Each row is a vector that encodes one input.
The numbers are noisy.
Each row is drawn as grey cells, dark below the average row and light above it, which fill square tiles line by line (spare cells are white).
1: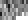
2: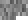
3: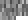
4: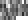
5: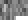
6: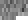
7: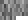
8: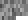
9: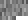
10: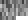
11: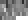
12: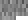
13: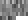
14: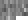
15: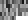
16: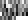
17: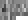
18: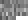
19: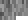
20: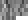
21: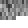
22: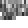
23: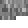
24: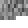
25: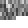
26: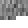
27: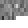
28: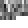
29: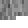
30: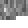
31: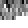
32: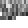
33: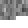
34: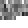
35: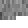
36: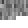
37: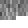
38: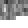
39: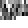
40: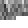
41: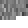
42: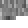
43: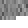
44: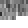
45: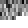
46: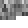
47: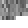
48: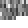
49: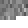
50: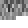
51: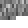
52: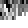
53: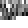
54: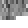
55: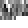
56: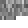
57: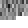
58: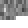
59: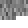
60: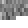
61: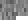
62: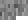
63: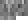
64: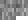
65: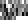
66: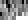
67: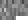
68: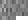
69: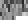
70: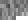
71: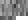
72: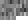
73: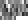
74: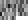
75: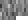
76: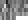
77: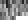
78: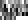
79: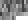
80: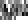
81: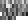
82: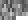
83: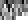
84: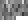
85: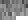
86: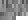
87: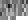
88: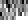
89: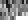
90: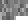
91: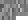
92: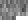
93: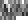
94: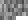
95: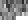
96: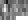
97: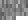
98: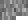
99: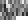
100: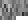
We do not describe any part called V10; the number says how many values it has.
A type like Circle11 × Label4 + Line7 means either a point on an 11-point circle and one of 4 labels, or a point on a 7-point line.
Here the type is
Bool × Label6 + V10.
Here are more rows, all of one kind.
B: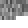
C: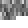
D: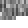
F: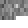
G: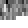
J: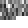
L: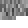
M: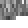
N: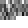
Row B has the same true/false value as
C, M and N.
